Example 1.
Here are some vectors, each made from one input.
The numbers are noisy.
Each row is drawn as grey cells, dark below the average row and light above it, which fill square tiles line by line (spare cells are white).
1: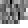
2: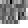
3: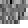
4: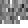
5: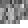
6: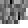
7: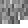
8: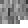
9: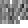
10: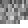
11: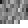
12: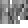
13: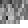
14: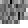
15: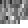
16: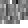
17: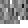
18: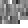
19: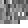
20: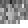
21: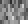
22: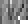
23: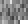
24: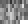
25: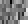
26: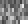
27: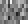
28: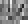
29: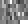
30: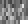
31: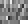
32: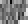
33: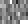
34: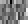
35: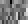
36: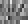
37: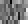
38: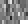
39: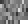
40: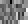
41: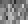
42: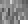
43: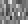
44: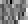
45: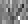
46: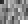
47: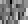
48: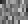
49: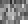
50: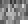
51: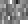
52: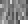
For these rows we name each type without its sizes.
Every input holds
a point on a line, together with either a fixed value, or a node of a tree.
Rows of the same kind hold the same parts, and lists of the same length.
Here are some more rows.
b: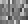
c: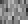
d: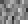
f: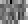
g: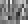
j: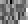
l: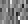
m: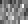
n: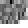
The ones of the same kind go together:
b, c, d, g, l, m
f, j, n

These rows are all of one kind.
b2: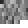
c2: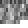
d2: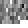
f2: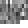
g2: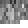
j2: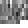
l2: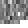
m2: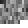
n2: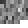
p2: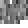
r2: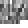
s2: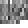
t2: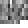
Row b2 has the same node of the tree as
m2 and n2.
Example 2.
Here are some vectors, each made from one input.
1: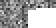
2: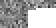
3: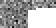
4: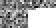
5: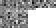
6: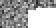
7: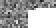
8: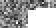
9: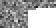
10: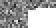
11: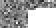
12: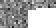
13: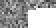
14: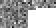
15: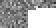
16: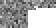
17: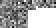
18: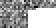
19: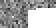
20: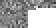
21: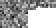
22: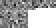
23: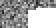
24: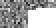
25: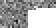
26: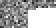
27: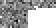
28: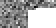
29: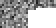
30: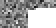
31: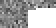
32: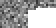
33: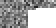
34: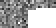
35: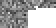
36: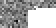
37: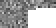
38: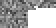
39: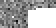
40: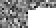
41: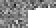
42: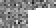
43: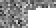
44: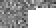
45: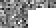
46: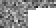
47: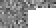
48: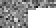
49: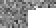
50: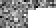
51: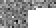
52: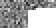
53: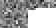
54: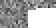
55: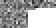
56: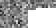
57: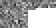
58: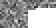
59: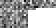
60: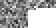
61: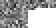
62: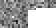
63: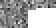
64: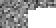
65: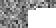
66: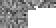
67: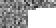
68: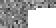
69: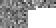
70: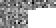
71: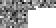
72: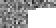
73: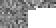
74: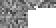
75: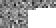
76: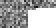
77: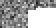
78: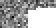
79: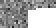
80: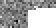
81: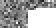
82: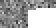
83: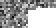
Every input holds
either a point on a 5-point line, or a point on an 11-point line.
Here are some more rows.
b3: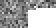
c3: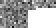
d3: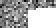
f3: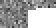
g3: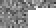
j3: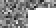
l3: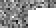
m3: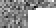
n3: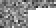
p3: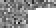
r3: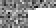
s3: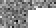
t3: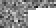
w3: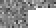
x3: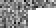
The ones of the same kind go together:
b3, c3, f3, g3, l3, s3, w3
d3, j3, m3, n3, p3, r3, t3, x3

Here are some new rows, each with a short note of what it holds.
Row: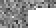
a point on a 5-point line
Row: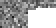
a point on an 11-point line
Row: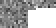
a point on a 5-point line
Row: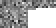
a point on an 11-point line
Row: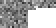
a point on a 5-point line
